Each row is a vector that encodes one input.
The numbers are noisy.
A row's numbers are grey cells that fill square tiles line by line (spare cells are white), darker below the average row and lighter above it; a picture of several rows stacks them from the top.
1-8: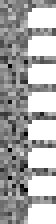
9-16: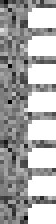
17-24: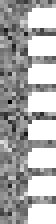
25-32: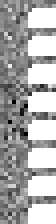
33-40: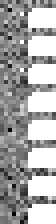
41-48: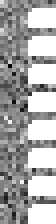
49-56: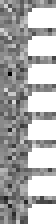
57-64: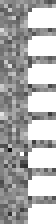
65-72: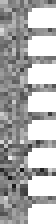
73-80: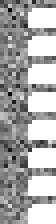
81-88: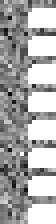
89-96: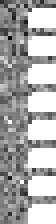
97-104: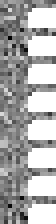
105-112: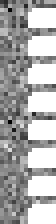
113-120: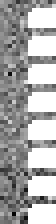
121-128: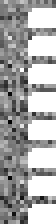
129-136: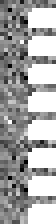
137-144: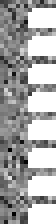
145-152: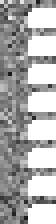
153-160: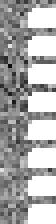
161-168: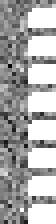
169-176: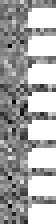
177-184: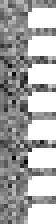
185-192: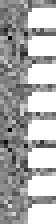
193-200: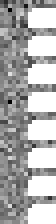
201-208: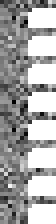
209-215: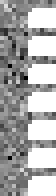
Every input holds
either a point on an 8-point line, or a list of up to three points on a 5-point line.
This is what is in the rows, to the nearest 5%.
About 35% of them hold a point on an 8-point line. The rest are lists of up to three points on a 5-point line: a few of all rows are empty, 15% hold one, 25% two and 25% three.
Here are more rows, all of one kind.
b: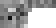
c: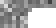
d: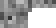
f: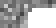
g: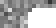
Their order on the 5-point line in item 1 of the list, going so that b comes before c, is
b, d, f, g, c.
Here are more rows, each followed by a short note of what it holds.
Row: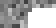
a list of one item
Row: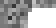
a list of one item
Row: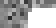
a list of one item
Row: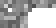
a list of three items
